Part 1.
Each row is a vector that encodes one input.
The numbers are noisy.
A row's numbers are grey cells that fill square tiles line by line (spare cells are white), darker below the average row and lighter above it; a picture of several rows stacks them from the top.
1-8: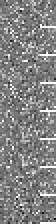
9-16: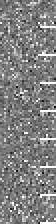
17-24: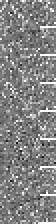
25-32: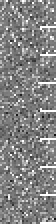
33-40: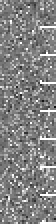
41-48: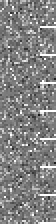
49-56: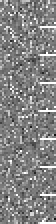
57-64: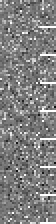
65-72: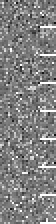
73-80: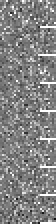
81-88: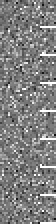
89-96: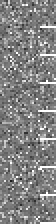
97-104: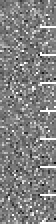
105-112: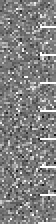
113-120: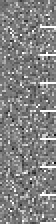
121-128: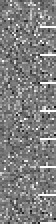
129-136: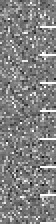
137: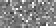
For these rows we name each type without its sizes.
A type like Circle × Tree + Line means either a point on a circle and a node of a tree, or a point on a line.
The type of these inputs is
Bool × Bool × Bool × Bool + Line.
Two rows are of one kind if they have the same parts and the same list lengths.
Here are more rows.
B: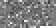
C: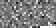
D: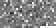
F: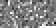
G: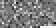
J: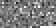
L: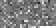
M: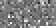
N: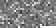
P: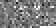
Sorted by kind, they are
B, D, F, L, M, N
C, G, J, P

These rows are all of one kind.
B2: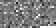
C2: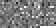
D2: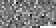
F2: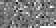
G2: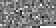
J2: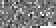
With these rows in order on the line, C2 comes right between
F2 and J2.
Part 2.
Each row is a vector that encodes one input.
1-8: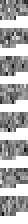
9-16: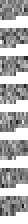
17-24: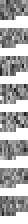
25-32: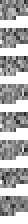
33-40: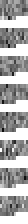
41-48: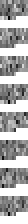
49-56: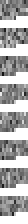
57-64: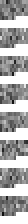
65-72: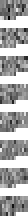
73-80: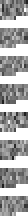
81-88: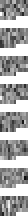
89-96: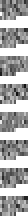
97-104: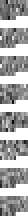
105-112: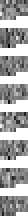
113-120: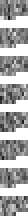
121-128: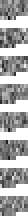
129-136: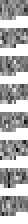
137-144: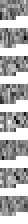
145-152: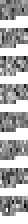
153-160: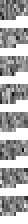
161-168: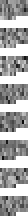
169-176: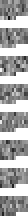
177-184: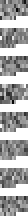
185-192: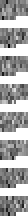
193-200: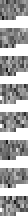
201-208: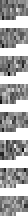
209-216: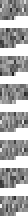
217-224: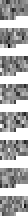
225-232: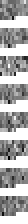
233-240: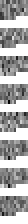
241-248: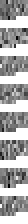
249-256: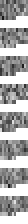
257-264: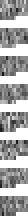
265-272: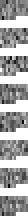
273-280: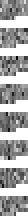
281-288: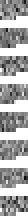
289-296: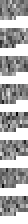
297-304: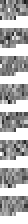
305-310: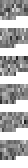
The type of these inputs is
Circle16 + Label8.
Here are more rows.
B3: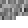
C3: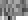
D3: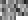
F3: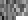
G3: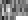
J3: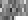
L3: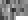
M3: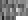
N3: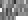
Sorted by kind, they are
B3, C3, F3, G3, J3, L3, M3, N3
D3

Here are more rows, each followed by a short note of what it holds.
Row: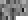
a point on a 16-point circle
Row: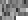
one of 8 labels
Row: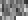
one of 8 labels
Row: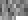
a point on a 16-point circle
